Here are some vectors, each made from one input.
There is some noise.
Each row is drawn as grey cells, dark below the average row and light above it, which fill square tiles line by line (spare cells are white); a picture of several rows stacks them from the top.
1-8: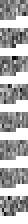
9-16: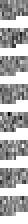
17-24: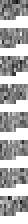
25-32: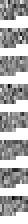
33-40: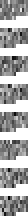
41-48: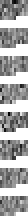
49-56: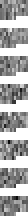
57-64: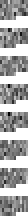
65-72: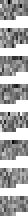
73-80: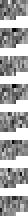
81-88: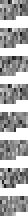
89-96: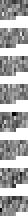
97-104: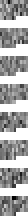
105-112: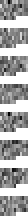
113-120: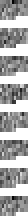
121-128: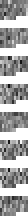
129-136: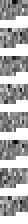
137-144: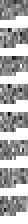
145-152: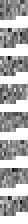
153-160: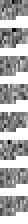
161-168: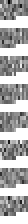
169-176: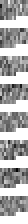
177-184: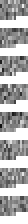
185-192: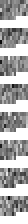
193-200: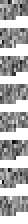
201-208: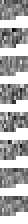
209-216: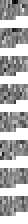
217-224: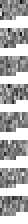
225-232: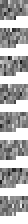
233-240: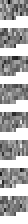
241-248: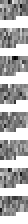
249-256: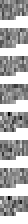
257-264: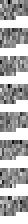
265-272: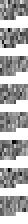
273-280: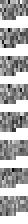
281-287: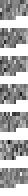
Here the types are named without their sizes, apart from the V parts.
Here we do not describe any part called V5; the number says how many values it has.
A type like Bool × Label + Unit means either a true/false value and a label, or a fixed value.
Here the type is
Label × List(Bool × V5).
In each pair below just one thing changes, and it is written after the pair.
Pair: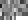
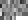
the true/false value in item 2 of the list
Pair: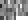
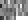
the true/false value in item 2 of the list
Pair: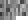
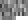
the label
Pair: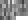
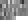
the value of V5 in item 1 of the list
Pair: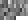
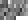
the value of V5 in item 2 of the list
